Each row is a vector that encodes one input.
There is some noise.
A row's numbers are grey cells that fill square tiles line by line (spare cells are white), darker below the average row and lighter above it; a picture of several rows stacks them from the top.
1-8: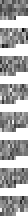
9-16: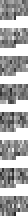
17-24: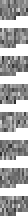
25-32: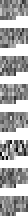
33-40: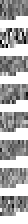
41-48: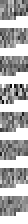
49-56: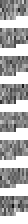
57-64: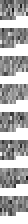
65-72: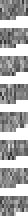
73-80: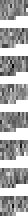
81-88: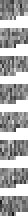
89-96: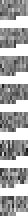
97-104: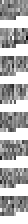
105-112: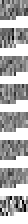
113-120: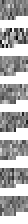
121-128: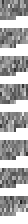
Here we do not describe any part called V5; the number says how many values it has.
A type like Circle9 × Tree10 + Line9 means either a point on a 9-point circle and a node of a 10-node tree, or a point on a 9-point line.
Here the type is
List2(Bool × V5).
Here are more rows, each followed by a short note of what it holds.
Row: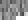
a list of one item
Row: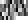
the empty list
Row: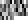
the empty list
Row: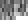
a list of one item
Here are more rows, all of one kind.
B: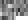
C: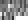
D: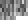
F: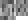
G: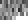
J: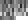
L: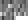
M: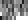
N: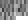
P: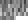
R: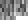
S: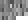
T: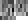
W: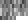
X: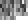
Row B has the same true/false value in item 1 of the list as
C, L, M and S.
